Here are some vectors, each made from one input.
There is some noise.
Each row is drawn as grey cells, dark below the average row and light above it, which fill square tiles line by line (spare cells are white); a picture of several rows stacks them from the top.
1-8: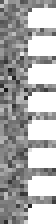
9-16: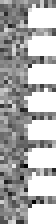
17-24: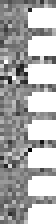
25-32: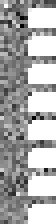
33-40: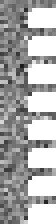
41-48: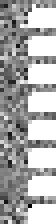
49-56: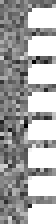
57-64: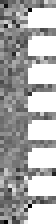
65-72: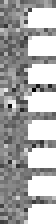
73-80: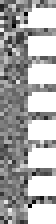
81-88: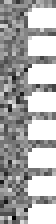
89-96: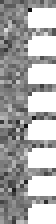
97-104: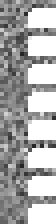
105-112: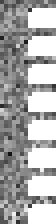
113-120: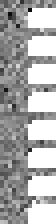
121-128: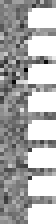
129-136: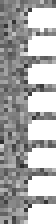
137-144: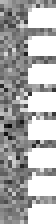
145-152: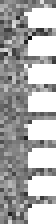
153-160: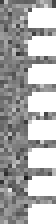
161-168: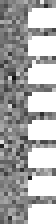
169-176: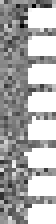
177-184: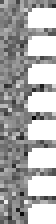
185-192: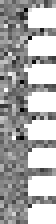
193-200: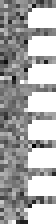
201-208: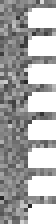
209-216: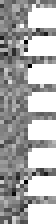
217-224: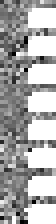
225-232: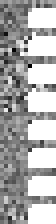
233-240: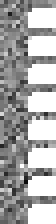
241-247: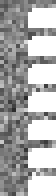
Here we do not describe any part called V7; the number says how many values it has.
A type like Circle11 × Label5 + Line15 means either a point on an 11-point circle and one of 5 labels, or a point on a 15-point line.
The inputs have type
(Bool × Bool × Bool + V7) × (Line9 + Line10).
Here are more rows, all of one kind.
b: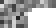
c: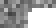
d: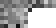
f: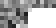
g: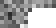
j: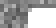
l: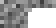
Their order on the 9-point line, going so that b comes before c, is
d, b, f, j, c, l, g.
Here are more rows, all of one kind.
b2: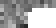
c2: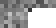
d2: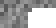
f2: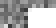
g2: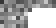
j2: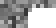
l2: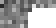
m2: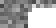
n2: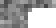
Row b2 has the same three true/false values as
c2 and j2.
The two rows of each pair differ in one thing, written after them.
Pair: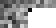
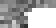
the value of V7
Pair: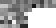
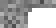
the place on the 10-point line
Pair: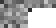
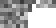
the value of V7
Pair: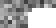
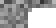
the value of V7
